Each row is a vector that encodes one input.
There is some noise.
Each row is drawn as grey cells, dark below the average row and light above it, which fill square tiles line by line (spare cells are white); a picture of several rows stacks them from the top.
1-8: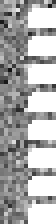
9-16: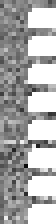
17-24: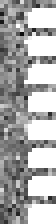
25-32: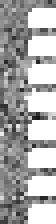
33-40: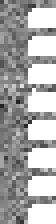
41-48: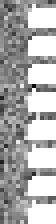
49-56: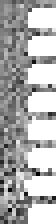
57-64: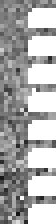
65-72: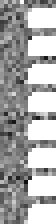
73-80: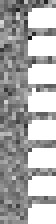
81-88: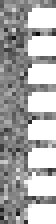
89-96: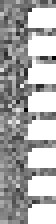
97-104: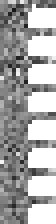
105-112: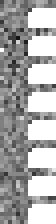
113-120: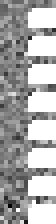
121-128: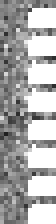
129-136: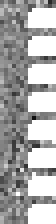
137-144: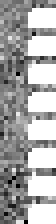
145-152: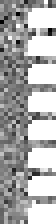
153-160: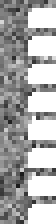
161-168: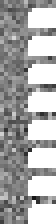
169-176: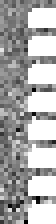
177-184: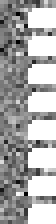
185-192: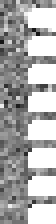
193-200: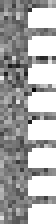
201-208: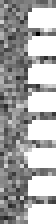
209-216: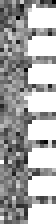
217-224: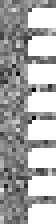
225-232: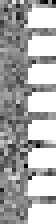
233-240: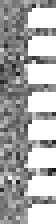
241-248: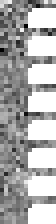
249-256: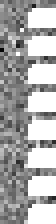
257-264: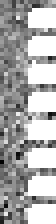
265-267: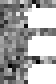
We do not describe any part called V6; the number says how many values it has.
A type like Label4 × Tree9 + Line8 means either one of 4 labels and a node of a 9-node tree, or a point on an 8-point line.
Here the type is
(Bool × Bool × Bool × Bool × Bool + Unit) × Label8 + Label10 × Label10 × V6.
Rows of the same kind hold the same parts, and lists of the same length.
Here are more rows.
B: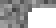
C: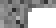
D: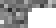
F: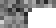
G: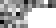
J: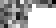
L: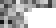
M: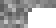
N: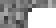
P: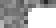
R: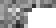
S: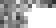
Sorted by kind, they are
B, C, D, F, M, N, P, R
G, J
L, S

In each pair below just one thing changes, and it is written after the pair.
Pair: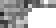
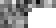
the value of V6
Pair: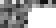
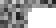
the value of V6
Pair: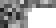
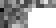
the value of V6
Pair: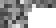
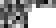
one of the two labels
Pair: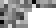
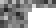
one of the two labels
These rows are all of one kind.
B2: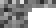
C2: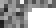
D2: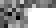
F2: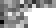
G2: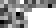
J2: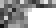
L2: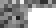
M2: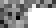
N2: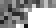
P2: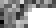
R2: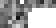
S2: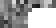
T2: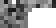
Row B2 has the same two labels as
G2 and L2.
